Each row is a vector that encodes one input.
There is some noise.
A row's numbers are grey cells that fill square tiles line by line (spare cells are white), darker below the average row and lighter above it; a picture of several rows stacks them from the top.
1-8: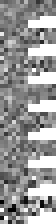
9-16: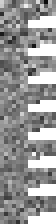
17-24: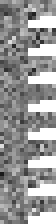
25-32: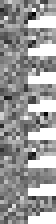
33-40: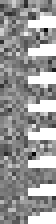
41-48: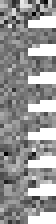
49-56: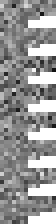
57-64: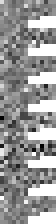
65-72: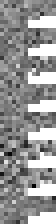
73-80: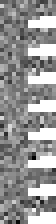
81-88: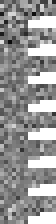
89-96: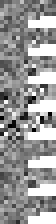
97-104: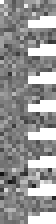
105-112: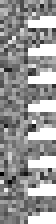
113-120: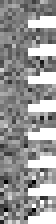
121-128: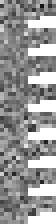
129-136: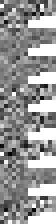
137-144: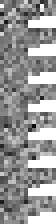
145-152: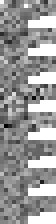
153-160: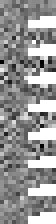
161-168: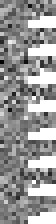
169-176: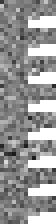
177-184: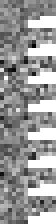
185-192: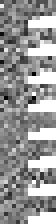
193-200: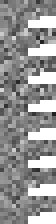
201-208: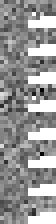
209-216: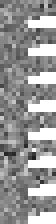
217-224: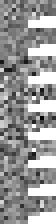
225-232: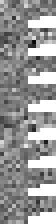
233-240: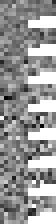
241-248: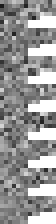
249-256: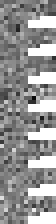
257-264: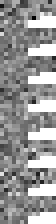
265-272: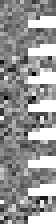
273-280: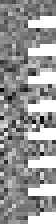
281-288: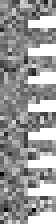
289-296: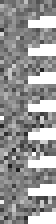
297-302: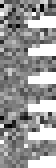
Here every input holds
either a point on a 6-point circle and one of 11 labels, or a list of up to three points on a 9-point line.
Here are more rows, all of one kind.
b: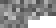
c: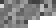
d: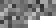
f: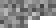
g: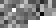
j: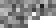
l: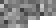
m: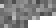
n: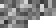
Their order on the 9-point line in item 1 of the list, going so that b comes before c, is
n, b, m, c, l, d, g, f, j.
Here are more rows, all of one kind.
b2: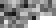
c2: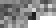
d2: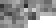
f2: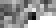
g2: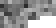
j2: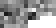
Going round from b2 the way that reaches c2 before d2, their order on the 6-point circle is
b2, j2, g2, c2, d2, f2.
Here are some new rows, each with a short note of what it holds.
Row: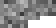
a list of three items
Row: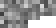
a list of one item
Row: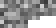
a list of one item
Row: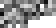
a list of one item
